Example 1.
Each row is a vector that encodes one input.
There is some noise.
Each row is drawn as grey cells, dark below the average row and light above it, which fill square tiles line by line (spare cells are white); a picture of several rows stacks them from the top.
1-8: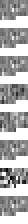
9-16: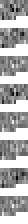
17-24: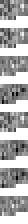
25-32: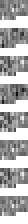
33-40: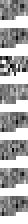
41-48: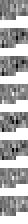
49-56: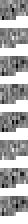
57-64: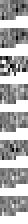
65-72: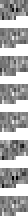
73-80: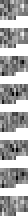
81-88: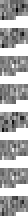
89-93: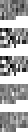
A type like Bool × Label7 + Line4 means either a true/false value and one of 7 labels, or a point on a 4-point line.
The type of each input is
List2(Line4).
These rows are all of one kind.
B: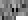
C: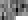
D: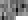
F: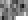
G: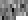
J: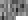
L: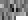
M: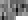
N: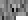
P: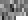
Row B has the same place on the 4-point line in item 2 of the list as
C, D and M.
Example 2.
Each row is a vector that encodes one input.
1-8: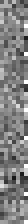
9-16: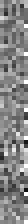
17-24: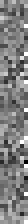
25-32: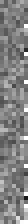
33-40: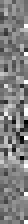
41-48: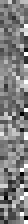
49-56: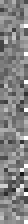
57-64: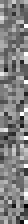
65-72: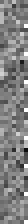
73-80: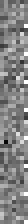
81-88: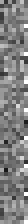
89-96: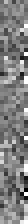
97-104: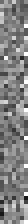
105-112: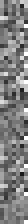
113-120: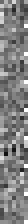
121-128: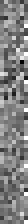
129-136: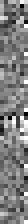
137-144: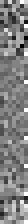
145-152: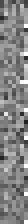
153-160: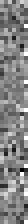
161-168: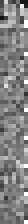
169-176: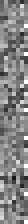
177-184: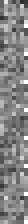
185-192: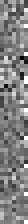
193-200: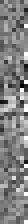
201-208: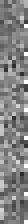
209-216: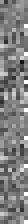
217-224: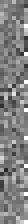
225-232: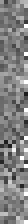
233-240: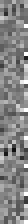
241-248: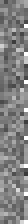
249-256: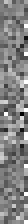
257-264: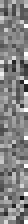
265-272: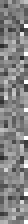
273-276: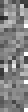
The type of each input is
Bool × Bool × Bool + Line6 × Line15.
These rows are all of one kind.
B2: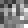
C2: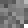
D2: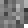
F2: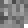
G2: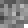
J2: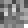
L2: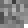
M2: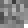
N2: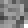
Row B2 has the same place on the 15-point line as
C2, L2 and M2.
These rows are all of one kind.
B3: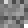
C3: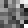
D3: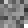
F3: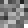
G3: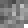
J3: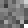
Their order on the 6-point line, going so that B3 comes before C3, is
B3, D3, C3, J3, G3, F3.
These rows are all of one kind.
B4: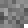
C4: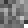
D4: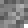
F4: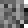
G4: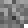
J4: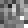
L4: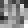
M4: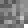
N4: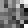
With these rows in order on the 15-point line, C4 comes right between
B4 and G4.
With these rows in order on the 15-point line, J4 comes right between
G4 and L4.
